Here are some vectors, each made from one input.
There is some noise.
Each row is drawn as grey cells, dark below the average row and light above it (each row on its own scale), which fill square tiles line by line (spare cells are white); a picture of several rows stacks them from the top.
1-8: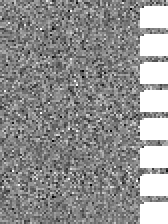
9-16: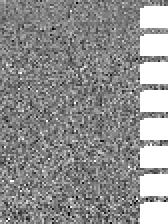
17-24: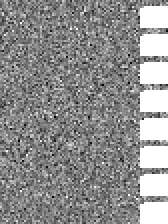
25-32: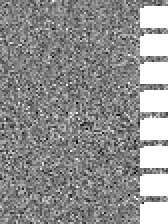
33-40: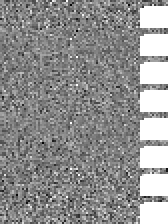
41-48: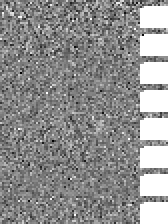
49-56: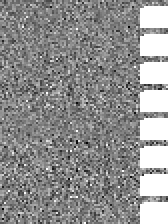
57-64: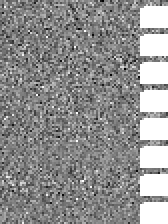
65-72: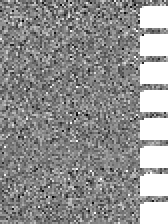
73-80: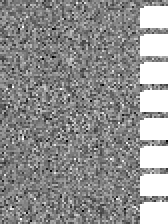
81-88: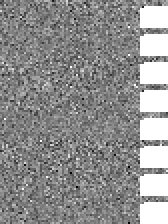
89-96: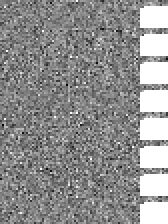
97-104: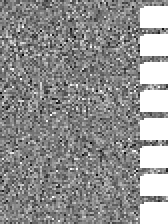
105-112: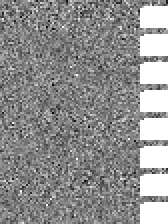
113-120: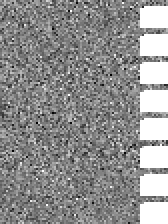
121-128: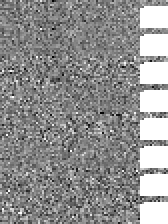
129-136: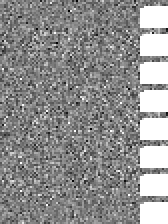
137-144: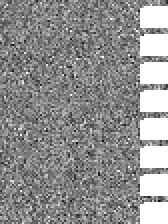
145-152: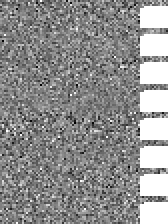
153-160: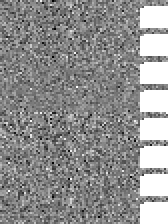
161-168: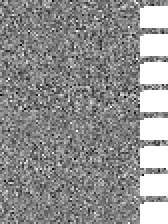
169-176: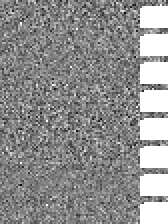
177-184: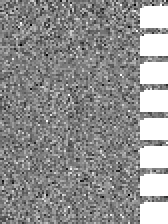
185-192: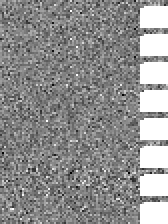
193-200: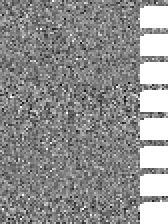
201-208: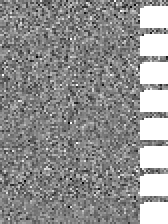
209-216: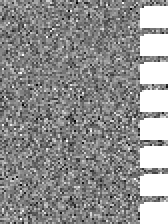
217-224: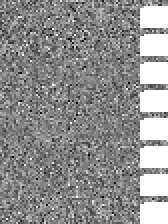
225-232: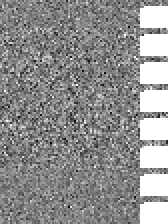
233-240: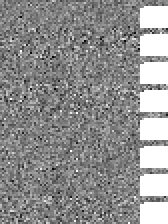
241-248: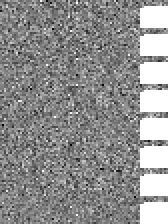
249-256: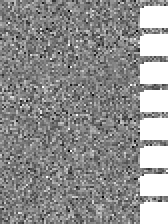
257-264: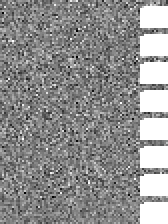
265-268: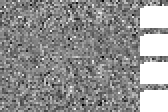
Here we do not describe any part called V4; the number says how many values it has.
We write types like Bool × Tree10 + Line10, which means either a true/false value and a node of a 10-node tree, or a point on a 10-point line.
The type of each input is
Bool × Line6 × List3(Line5) × V4.
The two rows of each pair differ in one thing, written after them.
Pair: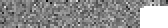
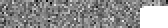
the place on the 6-point line
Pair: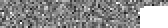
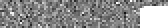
the place on the 6-point line
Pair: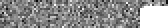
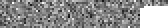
the true/false value
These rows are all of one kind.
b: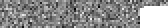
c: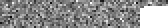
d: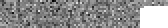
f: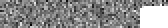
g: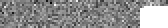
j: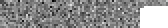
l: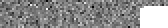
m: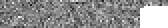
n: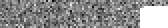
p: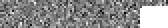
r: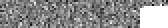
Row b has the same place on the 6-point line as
d, g, j and m.
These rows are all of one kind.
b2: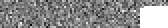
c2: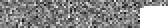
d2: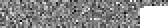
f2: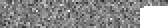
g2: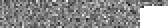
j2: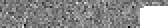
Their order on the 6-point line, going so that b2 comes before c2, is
f2, d2, b2, c2, j2, g2.
